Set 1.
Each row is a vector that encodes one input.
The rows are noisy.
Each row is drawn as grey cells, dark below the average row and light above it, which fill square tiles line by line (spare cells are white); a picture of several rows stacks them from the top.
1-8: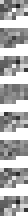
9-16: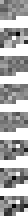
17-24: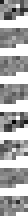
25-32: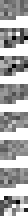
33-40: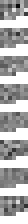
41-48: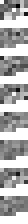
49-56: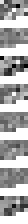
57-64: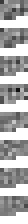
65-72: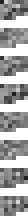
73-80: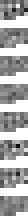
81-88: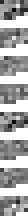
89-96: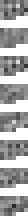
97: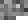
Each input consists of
four true/false values.
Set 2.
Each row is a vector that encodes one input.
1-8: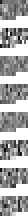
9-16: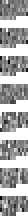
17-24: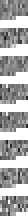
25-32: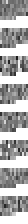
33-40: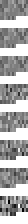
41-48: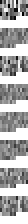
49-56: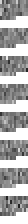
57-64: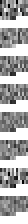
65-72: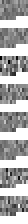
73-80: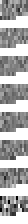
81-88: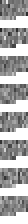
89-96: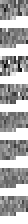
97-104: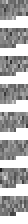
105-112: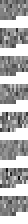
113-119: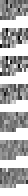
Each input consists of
a point on a 10-point line.
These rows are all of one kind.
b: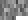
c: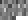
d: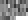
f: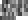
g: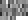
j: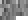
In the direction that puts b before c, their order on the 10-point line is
g, j, f, b, c, d.
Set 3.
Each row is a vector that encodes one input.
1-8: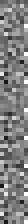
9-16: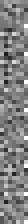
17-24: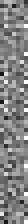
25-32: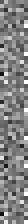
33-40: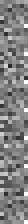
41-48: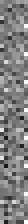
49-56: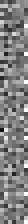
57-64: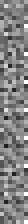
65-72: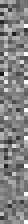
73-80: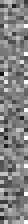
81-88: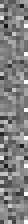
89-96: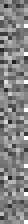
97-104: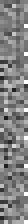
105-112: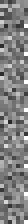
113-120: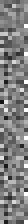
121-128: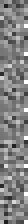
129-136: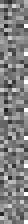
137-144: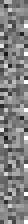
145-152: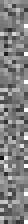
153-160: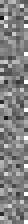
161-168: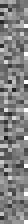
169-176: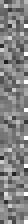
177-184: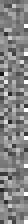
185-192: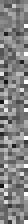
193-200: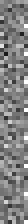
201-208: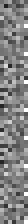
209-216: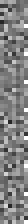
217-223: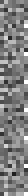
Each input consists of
four true/false values.
